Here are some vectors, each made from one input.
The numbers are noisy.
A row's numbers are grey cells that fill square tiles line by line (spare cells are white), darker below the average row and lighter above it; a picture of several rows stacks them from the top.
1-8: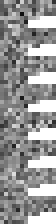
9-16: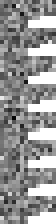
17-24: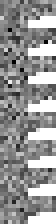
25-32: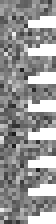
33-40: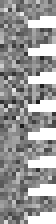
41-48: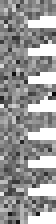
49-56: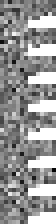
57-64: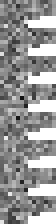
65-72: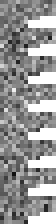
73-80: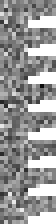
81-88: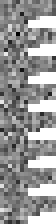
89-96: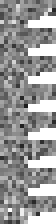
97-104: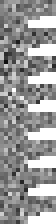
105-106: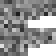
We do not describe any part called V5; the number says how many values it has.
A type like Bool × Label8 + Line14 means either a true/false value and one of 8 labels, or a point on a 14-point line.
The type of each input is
Bool × Line4 + Circle6 + V5.
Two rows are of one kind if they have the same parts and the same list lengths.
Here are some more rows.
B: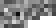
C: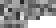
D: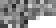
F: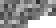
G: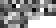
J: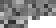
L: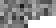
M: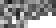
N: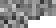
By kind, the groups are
B, C, J, M
D, F, G
L, N

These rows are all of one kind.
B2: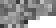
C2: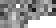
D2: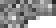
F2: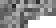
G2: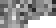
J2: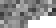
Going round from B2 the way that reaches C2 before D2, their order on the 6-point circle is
B2, F2, J2, C2, G2, D2.
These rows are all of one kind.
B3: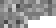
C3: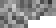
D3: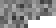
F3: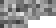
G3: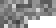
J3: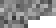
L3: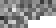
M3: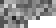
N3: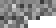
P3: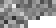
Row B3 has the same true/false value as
F3 and G3.
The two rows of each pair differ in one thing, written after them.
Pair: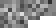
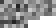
the true/false value
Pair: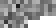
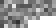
the place on the 4-point line
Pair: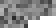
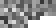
the place on the 4-point line
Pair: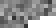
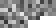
the place on the 4-point line
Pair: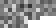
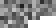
the true/false value
